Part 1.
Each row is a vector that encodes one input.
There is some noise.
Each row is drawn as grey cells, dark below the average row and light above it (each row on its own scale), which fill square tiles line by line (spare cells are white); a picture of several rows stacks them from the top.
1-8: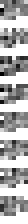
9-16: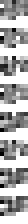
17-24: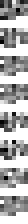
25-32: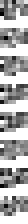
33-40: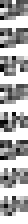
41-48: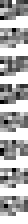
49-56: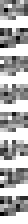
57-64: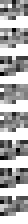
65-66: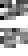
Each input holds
either a point on a 5-point line, or a point on an 8-point line.
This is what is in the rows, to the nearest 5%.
About 35% of them hold a point on a 5-point line. The rest hold a point on an 8-point line.
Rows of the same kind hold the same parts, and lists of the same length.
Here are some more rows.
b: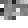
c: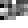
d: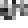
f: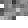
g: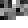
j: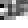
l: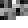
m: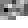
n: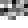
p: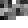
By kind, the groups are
b, d, f, m, n
c, g, j, l, p

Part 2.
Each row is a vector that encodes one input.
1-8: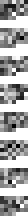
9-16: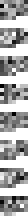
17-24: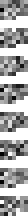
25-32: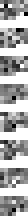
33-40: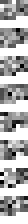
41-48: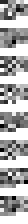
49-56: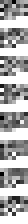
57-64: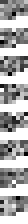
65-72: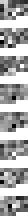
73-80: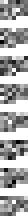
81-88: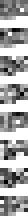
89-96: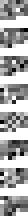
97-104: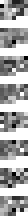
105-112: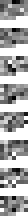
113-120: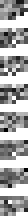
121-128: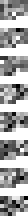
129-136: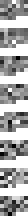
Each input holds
a point on a 10-point line, a point on a 15-point line and a true/false value.
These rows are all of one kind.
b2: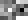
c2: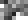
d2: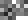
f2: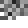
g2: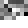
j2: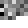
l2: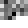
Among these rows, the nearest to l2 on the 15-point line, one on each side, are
c2 and d2.
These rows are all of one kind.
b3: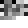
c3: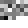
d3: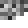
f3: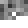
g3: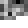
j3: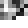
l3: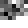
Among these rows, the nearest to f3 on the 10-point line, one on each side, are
d3 and l3.
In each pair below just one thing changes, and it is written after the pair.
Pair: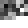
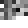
the place on the 10-point line
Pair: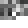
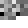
the place on the 15-point line
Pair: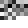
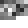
the place on the 15-point line
